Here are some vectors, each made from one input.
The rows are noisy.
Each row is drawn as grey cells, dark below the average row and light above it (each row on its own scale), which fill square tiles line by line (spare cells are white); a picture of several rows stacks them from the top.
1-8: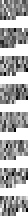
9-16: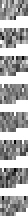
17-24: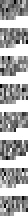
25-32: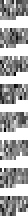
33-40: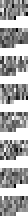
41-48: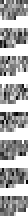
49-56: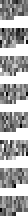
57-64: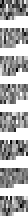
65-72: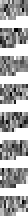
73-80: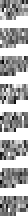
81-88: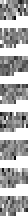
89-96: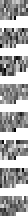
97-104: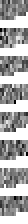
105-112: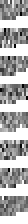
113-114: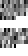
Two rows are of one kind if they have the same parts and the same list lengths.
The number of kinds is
2.
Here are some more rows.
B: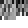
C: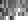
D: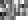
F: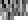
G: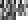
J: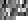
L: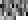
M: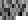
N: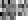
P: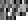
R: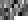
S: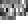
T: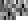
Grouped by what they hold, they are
B, D, F, G, J, L, M, N, T
C, P, R, S

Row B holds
a point on each of two 10-point circles and four true/false values.
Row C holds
a point on each of two 10-point circles.
